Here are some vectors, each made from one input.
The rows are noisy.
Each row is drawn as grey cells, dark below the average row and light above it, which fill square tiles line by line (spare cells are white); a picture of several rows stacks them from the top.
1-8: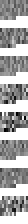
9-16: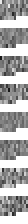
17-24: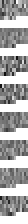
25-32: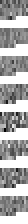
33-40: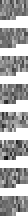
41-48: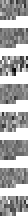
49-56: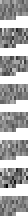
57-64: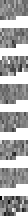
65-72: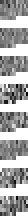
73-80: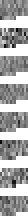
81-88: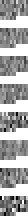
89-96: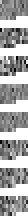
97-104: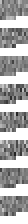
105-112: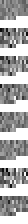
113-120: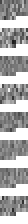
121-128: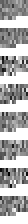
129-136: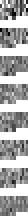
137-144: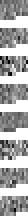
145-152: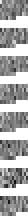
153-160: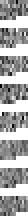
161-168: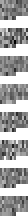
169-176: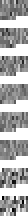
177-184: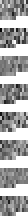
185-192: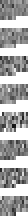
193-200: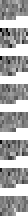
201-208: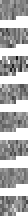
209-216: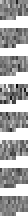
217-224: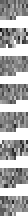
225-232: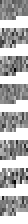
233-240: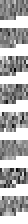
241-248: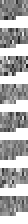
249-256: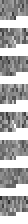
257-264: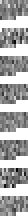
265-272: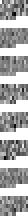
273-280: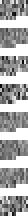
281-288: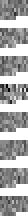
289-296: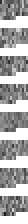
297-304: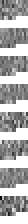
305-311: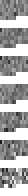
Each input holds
a point on a 20-point circle, together with either a point on a 5-point line, or a point on a 19-point line.
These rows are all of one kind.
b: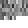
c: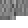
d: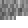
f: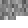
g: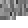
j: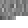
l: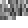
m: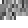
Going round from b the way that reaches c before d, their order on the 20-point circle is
b, c, j, l, f, m, g, d.
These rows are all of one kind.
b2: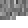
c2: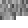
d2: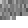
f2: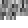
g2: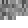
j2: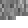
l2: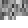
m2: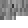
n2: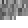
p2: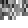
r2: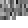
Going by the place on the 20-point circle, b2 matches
g2, n2 and r2.
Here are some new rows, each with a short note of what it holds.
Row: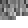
a point on a 20-point circle and a point on a 5-point line
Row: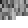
a point on a 20-point circle and a point on a 19-point line
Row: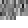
a point on a 20-point circle and a point on a 5-point line
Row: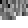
a point on a 20-point circle and a point on a 5-point line
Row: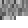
a point on a 20-point circle and a point on a 19-point line
